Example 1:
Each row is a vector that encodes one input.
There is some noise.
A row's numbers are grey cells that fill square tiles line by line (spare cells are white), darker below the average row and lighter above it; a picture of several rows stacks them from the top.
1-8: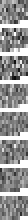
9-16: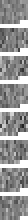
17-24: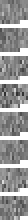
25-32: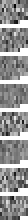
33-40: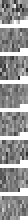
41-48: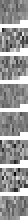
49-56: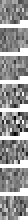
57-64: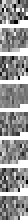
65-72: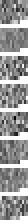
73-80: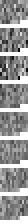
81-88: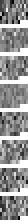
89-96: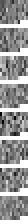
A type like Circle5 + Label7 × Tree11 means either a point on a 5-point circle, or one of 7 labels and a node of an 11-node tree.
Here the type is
Circle11.
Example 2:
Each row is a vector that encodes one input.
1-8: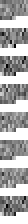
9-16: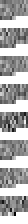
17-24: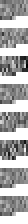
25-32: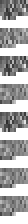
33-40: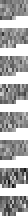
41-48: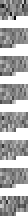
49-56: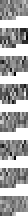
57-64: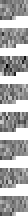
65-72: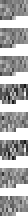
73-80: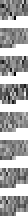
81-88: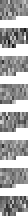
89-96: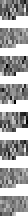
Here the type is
Line9.
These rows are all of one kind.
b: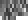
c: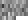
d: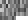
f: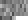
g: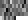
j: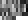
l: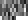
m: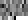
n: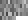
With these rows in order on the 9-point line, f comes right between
d and n.
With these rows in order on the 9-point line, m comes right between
c and g.
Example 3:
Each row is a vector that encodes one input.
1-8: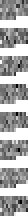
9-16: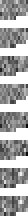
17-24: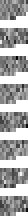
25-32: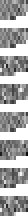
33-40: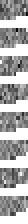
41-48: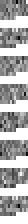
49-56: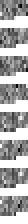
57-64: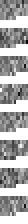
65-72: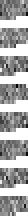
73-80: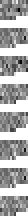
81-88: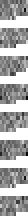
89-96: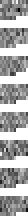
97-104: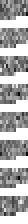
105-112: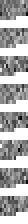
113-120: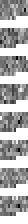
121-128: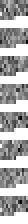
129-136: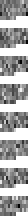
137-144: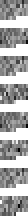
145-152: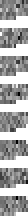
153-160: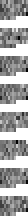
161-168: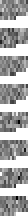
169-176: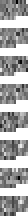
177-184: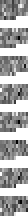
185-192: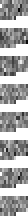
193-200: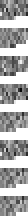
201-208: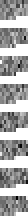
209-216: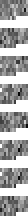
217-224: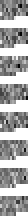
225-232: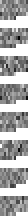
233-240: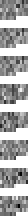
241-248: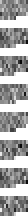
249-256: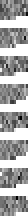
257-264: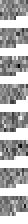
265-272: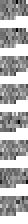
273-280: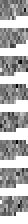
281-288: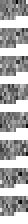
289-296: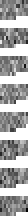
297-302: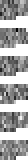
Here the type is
Line14.
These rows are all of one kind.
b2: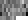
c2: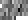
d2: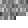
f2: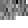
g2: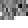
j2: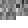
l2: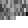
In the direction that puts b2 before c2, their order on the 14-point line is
b2, l2, g2, f2, j2, d2, c2.
